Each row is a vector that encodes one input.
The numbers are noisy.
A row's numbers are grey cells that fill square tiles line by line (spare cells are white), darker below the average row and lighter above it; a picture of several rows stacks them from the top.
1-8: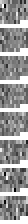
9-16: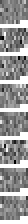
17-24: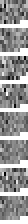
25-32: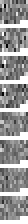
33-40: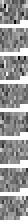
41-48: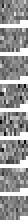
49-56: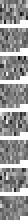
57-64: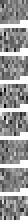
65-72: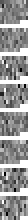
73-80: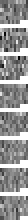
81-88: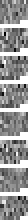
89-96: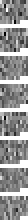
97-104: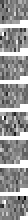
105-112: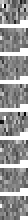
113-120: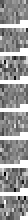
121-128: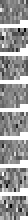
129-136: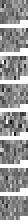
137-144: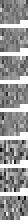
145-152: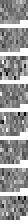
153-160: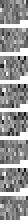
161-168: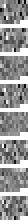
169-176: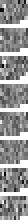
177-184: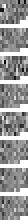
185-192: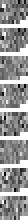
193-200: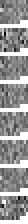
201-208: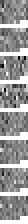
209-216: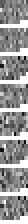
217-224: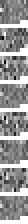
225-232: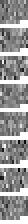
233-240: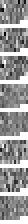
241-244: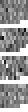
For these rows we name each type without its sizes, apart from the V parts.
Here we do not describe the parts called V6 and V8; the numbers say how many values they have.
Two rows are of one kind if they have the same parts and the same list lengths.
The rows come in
5 kinds.
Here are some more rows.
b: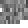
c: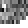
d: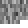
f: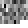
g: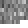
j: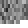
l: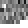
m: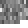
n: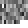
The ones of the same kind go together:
b, j, m
c, l
d
f, n
g

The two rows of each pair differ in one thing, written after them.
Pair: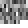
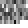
the true/false value
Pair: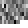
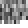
the value of V8
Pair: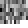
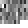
the value of V8
